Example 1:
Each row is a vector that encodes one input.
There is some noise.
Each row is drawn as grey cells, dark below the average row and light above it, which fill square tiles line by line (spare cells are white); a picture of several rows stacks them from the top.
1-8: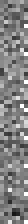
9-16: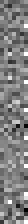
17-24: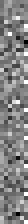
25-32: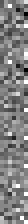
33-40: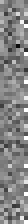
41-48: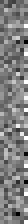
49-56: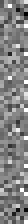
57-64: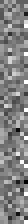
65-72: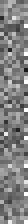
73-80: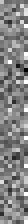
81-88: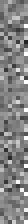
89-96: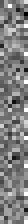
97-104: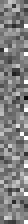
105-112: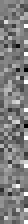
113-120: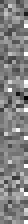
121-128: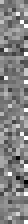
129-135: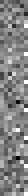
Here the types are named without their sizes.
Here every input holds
a list of items, each a point on each of two lines.
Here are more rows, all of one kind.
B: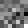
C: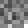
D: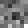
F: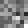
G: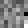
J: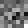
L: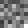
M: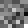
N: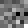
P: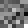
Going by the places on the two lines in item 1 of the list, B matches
D, M, N and P.
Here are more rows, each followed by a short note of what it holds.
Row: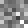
a list of one item
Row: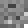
a list of three items
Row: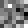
the empty list
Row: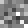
a list of one item
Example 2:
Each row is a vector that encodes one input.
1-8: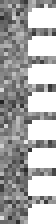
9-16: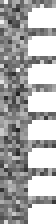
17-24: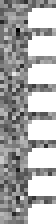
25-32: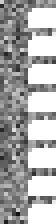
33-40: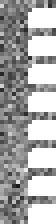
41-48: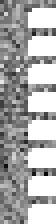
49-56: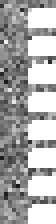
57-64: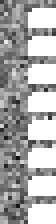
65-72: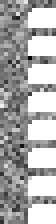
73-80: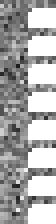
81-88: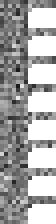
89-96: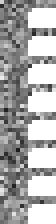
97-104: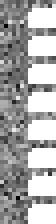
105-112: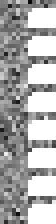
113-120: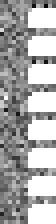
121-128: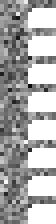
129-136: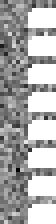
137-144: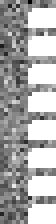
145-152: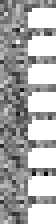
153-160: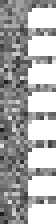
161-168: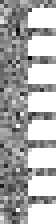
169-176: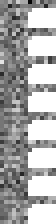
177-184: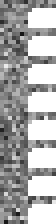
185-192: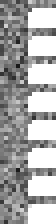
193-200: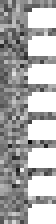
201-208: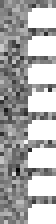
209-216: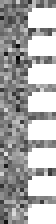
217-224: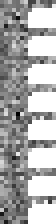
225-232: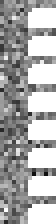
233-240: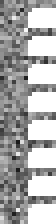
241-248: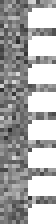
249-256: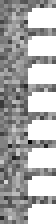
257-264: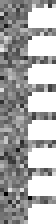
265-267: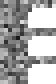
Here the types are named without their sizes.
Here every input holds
a point on a line, together with either a label, or a point on a line.
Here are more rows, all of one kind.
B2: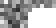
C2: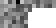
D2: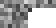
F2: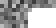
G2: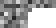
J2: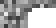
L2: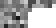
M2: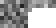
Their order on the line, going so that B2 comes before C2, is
F2, L2, J2, G2, B2, D2, C2, M2.
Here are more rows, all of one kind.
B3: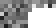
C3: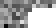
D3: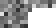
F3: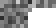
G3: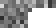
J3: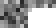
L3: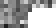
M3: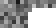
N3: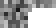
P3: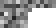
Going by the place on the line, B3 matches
F3, G3, J3 and M3.
